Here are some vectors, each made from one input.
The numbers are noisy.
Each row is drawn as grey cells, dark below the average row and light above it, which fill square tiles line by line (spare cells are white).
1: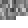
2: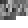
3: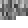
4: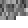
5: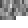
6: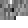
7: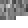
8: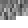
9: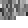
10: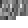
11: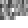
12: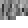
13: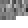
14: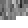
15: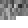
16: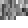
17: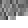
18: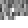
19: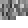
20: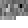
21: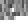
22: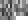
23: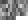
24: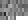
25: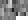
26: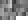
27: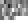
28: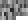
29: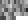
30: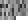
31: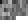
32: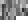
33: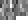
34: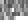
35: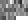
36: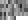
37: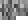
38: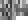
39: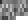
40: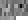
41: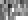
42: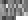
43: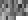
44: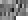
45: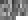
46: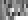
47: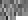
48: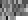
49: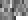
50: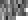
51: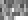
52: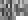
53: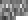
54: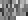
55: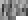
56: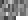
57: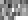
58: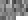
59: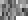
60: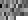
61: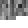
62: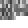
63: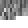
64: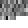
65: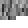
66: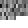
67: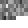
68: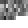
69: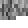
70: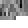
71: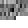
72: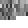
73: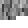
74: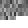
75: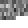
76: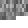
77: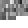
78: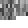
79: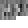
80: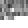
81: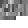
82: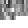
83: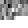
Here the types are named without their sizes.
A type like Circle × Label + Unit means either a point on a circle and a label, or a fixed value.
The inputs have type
(Bool × Bool × Bool + Unit) × Label + Line.
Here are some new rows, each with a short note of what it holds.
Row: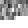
a label
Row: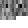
a label and three true/false values
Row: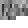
a point on a line
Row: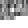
a label
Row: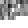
a label
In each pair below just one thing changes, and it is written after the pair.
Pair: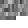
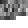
the label
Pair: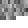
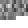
the label
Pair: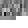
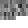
the label
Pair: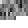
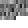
one of the three true/false values
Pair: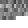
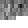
one of the three true/false values
